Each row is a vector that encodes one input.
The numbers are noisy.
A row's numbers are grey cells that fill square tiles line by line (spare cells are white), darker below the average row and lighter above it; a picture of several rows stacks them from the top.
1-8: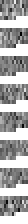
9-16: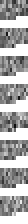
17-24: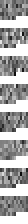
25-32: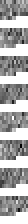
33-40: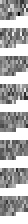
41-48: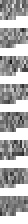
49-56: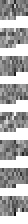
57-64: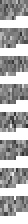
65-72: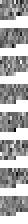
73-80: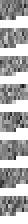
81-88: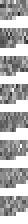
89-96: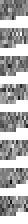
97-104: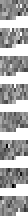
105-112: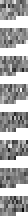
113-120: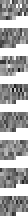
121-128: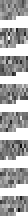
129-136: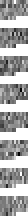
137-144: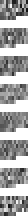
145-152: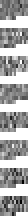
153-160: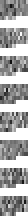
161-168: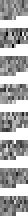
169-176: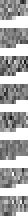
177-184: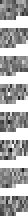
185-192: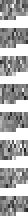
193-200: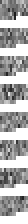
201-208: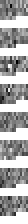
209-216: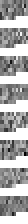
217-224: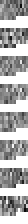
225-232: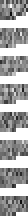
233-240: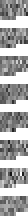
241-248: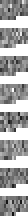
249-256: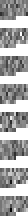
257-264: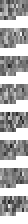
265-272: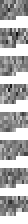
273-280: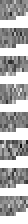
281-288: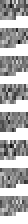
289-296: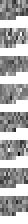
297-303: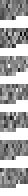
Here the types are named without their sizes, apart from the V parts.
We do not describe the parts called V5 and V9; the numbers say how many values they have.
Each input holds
either a point on a circle, or a fixed value, or a node of a tree, or a value of V5 and a value of V9.
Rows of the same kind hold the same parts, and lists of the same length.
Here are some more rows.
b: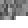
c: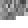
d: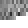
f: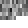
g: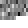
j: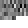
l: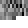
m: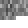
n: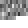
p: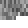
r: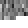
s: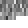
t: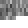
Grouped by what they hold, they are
b, j, m, t
c, d, f, g, n, s
l, p
r

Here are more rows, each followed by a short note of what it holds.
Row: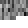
a fixed value
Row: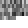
a point on a circle
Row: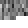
a fixed value
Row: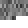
a node of a tree
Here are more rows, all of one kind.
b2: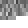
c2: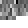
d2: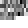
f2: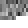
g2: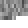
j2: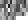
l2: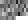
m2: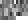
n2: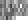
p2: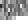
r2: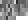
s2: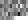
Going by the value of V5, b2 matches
c2, j2, p2 and r2.
